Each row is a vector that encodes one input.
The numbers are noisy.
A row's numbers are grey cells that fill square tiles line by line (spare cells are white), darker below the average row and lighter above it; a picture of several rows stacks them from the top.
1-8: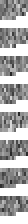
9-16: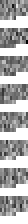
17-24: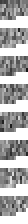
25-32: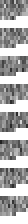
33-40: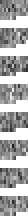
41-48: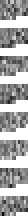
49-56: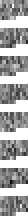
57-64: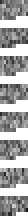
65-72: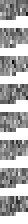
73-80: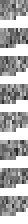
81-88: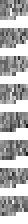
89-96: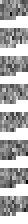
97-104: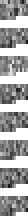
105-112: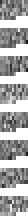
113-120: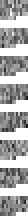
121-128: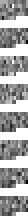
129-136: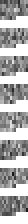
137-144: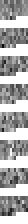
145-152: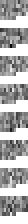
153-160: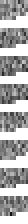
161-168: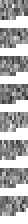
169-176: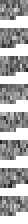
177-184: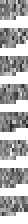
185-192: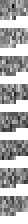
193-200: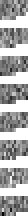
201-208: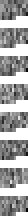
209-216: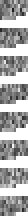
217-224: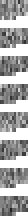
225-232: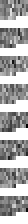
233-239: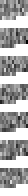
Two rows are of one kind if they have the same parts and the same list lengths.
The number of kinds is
2.
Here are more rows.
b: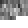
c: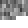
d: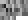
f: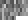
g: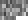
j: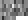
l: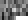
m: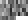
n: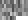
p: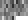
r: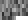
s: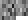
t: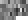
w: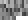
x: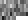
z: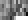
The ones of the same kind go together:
b, c, f, g, l, m, n, p, r, z
d, j, s, t, w, x

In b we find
a point on a 5-point line and a true/false value.
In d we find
one of 6 labels and a true/false value.
